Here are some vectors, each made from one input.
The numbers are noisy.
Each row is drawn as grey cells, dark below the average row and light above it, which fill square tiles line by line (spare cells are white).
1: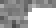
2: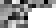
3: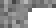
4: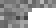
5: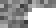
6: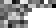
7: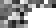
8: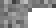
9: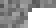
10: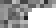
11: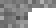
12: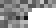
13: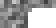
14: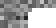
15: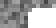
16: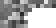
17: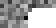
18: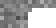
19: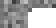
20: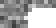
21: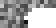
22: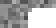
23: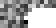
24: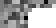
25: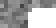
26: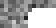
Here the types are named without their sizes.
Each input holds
a point on a line.
